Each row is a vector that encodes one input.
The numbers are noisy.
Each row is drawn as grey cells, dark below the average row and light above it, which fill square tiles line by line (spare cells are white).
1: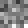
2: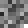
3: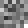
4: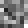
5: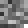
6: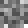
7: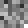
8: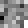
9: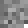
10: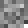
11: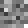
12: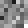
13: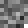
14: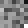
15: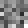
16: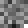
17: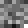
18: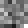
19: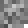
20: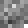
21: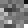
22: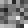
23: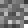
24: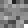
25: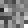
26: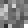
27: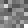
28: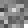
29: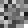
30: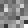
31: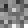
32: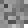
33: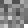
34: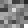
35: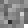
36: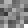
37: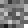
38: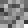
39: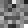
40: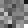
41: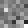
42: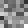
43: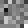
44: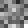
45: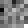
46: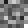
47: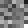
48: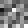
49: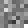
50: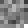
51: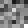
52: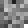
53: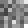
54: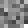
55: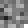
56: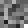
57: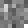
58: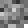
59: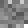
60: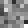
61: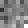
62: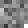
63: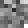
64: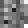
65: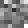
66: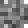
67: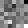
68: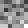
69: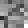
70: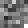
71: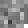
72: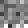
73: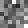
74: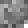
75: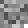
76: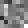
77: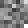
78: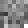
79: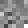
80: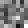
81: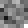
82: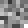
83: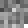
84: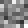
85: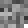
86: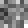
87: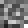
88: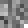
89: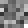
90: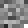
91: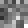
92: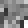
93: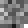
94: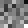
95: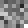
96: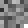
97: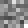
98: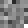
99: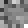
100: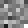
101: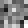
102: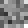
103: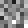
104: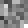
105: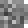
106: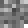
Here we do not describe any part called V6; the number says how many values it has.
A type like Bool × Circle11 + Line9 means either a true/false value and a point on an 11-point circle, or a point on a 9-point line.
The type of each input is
Label5 × Tree9 × V6.
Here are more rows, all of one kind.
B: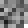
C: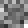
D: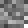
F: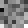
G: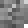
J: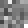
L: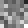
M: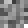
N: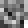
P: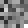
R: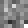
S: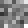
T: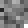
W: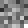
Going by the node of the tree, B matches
F, P and T.
